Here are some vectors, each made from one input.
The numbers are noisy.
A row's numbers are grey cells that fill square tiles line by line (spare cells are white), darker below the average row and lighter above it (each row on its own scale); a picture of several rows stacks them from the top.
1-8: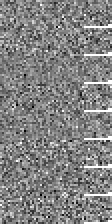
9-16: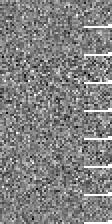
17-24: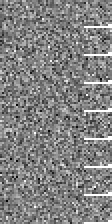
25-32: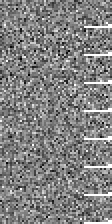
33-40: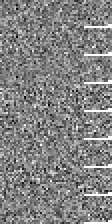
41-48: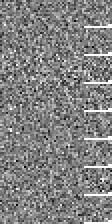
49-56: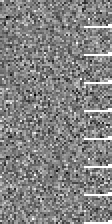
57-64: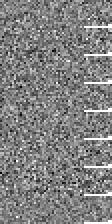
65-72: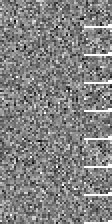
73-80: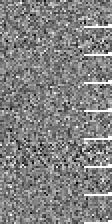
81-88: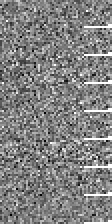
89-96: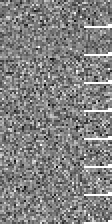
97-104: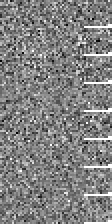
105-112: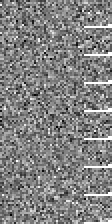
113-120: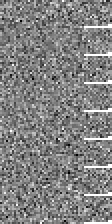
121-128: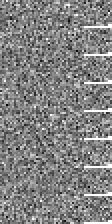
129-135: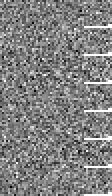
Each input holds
either three true/false values, or a list of up to two points on a 6-point line.
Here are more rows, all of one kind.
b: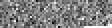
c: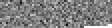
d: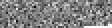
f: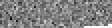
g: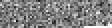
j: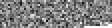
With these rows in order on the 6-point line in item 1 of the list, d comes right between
c and j.
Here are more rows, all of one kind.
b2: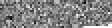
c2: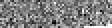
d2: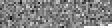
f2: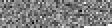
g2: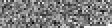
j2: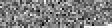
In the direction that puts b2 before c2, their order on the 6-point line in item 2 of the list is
j2, f2, b2, d2, c2, g2.
